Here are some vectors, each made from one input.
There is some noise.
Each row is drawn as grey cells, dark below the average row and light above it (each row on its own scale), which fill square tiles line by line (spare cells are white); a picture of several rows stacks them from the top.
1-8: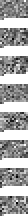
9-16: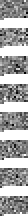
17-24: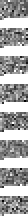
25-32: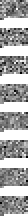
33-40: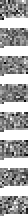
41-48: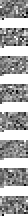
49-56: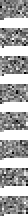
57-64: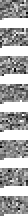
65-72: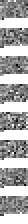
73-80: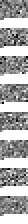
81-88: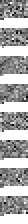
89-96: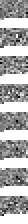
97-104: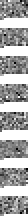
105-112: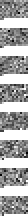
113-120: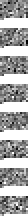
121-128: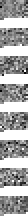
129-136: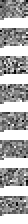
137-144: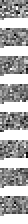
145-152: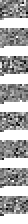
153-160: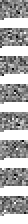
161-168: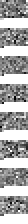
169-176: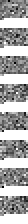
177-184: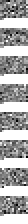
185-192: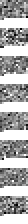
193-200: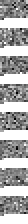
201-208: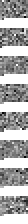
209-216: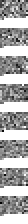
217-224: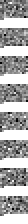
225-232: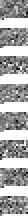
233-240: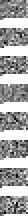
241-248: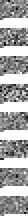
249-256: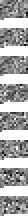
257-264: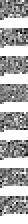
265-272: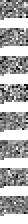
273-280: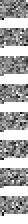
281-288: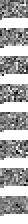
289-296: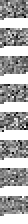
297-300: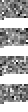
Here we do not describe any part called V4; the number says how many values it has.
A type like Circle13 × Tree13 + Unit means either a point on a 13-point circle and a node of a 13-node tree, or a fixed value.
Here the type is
Bool × Circle9 + Circle6 × Line6 × V4.
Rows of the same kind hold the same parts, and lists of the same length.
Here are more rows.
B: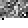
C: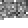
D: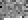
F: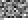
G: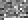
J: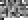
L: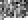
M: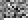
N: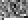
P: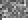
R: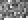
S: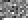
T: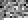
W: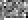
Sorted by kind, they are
B, F, G, M, N, P, S, W
C, D, J, L, R, T

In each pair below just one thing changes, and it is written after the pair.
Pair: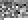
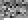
the place on the 6-point line
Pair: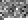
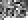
the place on the 6-point circle
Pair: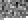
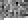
the value of V4
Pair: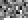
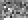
the place on the 6-point line
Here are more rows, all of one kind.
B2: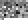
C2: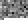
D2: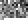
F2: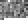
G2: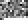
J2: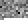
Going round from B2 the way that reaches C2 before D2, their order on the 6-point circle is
B2, G2, C2, F2, D2, J2.
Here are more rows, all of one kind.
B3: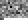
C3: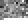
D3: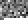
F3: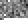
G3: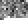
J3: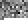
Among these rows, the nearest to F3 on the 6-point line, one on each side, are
D3 and G3.
